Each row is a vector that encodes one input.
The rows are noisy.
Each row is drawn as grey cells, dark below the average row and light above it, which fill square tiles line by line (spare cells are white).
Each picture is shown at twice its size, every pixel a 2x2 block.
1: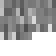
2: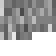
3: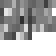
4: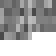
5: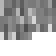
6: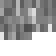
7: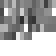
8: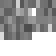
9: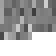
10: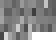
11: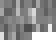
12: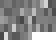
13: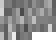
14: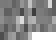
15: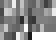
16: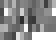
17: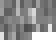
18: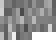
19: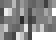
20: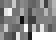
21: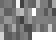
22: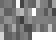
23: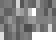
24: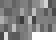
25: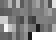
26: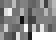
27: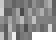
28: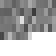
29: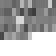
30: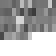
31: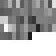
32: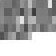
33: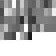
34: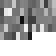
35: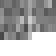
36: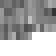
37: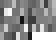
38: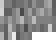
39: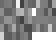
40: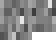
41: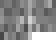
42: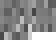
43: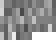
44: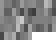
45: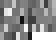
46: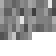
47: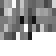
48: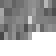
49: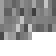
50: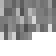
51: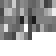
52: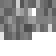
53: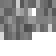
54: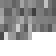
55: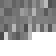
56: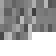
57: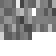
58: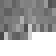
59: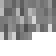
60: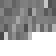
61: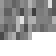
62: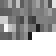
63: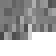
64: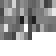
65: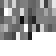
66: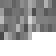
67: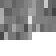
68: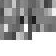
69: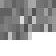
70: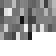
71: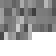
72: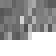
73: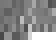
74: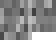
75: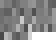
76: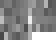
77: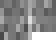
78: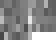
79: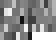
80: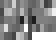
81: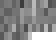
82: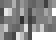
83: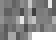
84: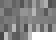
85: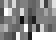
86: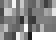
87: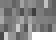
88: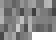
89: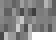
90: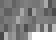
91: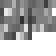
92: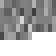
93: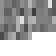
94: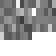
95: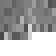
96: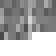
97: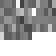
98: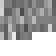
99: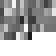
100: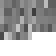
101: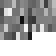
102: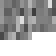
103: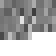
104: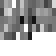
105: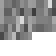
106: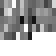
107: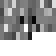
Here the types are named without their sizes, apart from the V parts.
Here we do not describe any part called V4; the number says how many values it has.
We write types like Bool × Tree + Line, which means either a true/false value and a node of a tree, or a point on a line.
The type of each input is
Bool × V4 + List(Line).
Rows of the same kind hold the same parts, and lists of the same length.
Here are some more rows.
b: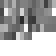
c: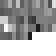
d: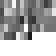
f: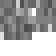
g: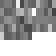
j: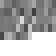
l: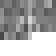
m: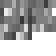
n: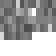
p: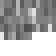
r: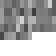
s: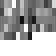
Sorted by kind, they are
b, d, m, s
c
f, g, n, p
j
l, r

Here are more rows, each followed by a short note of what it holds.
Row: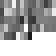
a true/false value and a value of V4
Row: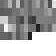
the empty list
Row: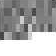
a list of three items
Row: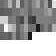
the empty list
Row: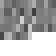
a list of three items
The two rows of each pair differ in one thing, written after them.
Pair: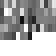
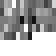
the value of V4
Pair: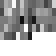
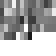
the true/false value
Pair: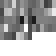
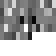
the true/false value
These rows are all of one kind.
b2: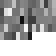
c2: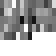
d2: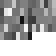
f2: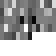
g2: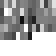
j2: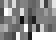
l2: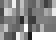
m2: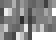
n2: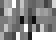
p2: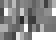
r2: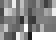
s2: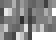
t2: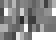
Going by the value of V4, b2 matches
d2, m2 and s2.
